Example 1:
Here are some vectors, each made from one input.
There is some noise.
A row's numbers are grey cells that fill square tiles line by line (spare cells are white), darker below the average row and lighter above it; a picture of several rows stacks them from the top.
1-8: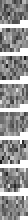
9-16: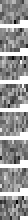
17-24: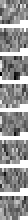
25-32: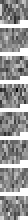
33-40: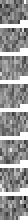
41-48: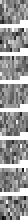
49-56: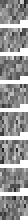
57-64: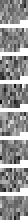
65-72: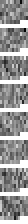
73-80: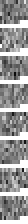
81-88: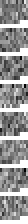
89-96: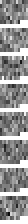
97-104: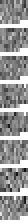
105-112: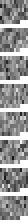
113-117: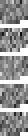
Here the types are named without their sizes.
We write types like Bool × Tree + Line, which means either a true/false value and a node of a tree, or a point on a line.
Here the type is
Bool × Line + Circle.
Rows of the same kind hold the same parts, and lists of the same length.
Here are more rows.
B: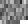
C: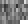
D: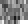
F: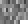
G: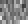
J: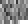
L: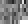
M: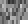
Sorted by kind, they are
B, C, D, J
F, G, L, M

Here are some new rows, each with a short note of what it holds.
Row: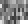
a point on a circle
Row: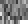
a point on a circle
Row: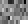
a point on a line and a true/false value
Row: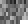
a point on a line and a true/false value
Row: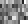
a point on a circle
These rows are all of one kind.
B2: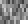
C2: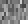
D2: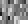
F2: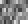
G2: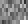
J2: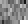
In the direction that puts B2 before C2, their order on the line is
G2, J2, F2, B2, D2, C2.
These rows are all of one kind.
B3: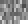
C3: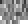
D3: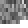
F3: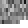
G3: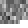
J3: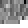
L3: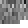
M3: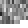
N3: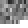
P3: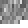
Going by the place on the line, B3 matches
C3 and G3.
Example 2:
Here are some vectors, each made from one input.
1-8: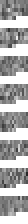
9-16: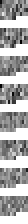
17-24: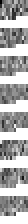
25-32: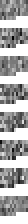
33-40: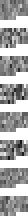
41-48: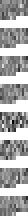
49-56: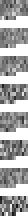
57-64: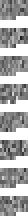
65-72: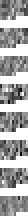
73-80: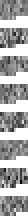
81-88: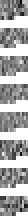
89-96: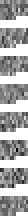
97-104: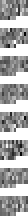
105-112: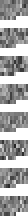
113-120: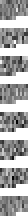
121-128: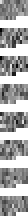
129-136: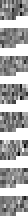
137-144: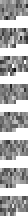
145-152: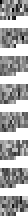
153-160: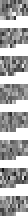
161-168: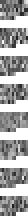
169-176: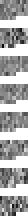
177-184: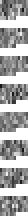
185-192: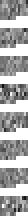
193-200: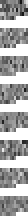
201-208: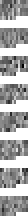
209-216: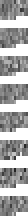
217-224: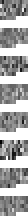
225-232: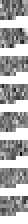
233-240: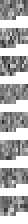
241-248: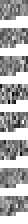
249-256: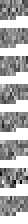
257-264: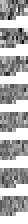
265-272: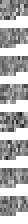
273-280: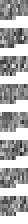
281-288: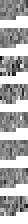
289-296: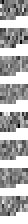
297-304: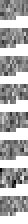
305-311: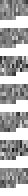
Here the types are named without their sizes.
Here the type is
Line + Tree × Tree.
